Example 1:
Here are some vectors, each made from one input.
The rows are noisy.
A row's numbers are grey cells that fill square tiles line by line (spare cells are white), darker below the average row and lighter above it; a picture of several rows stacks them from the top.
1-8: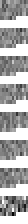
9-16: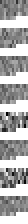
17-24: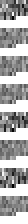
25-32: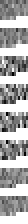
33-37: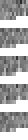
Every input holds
either a point on a 4-point line, or a point on a 5-point line.
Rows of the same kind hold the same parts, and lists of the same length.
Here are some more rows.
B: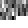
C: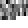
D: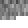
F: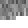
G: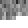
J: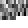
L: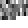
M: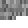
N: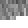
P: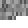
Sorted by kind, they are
B, C, J, L
D, F, G, M, N, P

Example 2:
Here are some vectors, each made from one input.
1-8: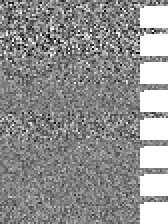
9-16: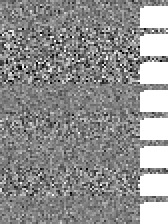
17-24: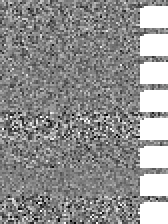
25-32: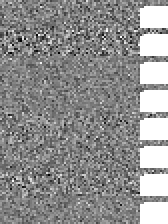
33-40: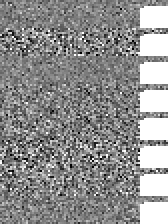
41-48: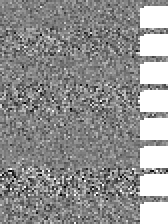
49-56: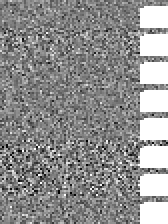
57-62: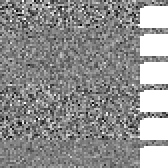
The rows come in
3 kinds.
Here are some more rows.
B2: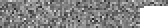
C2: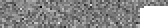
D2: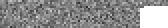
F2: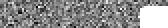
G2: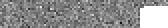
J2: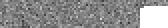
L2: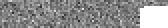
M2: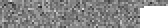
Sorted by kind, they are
B2, C2, D2, L2, M2
F2
G2, J2

